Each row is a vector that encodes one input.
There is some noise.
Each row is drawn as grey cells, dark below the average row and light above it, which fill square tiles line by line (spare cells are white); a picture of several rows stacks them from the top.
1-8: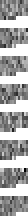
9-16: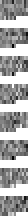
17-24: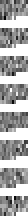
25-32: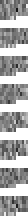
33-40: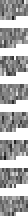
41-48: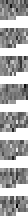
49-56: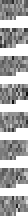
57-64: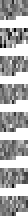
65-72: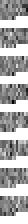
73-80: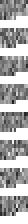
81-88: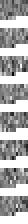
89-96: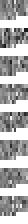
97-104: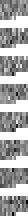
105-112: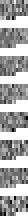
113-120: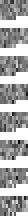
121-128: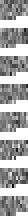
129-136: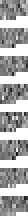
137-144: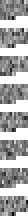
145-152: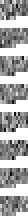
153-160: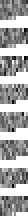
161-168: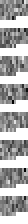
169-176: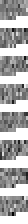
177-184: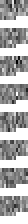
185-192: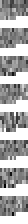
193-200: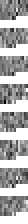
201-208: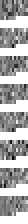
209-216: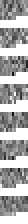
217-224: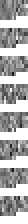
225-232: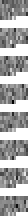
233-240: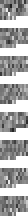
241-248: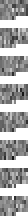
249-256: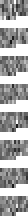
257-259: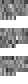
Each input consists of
two labels (each one of 8), together with either two labels (each one of 8), or a point on a 7-point line.
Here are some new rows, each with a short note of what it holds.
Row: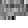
two labels (each one of 8) and a point on a 7-point line
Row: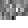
two labels (each one of 8) and a point on a 7-point line
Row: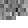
four labels (each one of 8)
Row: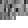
four labels (each one of 8)
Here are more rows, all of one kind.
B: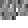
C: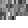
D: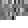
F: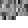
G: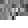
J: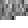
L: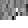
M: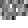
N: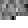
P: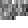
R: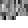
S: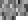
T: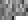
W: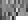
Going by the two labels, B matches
F, M, R and S.
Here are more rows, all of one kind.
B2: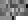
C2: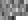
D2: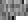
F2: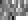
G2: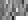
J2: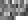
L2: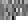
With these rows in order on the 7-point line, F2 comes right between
G2 and J2.
